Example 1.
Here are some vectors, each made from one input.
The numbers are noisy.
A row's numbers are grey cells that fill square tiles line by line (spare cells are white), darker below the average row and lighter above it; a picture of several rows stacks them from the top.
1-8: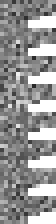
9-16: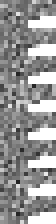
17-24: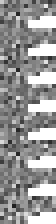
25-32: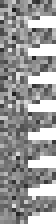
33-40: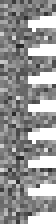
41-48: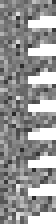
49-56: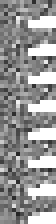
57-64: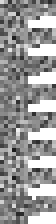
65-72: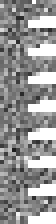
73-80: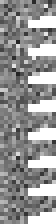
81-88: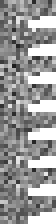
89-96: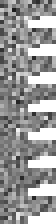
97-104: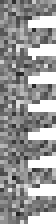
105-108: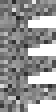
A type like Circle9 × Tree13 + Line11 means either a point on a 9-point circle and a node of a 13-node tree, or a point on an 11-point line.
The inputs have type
Line13 + Tree12.
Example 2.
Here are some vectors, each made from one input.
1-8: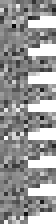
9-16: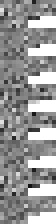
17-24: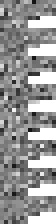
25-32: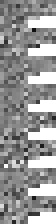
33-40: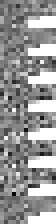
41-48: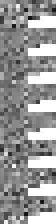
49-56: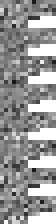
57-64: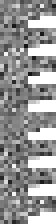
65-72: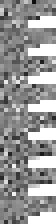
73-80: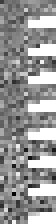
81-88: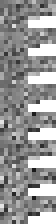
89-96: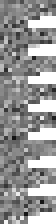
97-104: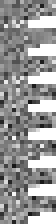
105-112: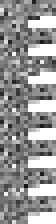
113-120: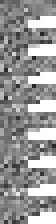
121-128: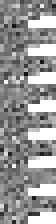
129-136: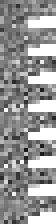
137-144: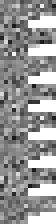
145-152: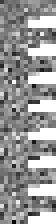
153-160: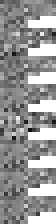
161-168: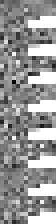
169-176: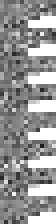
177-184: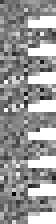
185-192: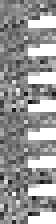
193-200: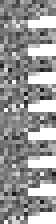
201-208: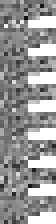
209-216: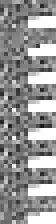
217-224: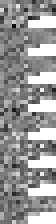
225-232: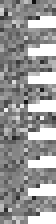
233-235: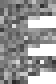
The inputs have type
Bool × Line13.
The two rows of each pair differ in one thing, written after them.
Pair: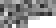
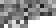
the true/false value
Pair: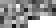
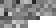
the place on the 13-point line
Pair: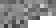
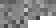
the place on the 13-point line
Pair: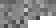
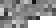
the true/false value
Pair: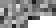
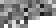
the place on the 13-point line
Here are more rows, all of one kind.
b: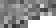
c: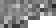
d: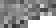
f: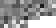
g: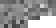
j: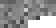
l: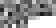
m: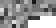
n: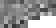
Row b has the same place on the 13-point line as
d, m and n.
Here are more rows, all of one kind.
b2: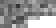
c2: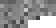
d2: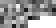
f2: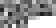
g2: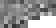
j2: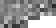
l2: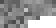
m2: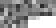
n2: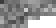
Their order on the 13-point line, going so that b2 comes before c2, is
f2, m2, b2, n2, l2, c2, g2, j2, d2.
